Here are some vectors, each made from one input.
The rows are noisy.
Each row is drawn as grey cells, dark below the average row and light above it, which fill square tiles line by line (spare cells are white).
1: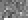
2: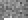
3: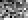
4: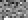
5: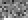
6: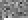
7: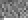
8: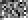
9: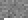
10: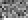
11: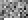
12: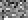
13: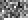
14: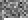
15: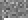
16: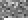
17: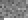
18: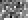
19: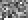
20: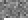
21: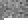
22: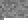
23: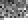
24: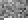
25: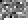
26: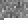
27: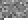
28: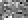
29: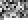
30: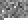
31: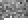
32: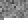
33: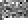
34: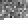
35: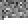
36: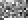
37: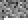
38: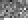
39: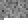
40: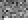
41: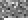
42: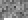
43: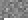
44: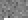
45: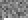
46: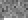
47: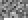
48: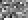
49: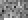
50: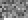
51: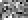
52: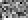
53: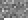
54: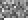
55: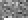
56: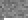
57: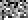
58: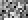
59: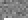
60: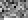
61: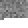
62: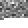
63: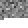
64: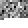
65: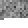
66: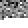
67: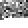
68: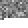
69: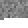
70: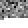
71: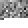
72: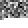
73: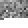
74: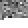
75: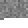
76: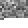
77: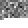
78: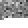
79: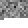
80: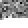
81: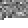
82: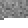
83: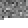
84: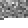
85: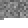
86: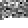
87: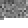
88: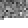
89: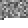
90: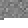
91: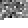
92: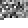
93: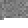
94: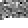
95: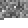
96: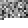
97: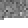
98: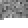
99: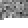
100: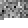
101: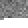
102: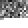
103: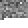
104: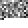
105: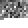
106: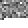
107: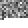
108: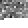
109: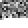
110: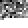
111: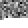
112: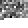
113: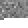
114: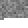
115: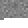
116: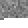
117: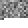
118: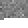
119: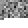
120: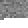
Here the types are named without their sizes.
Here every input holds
a list of points on a circle.
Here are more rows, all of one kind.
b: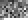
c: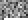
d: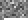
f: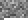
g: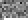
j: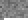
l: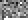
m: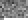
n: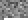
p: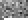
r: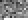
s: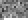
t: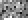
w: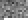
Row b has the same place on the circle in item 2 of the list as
f, l and p.
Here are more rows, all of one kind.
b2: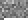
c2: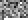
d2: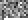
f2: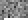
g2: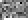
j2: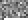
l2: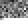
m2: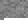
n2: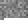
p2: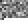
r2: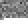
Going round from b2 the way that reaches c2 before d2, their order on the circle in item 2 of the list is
b2, m2, f2, p2, j2, r2, l2, g2, c2, d2, n2.
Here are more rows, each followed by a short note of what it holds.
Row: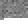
a list of one item
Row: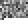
the empty list
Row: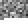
the empty list
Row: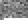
a list of one item
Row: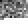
a list of two items
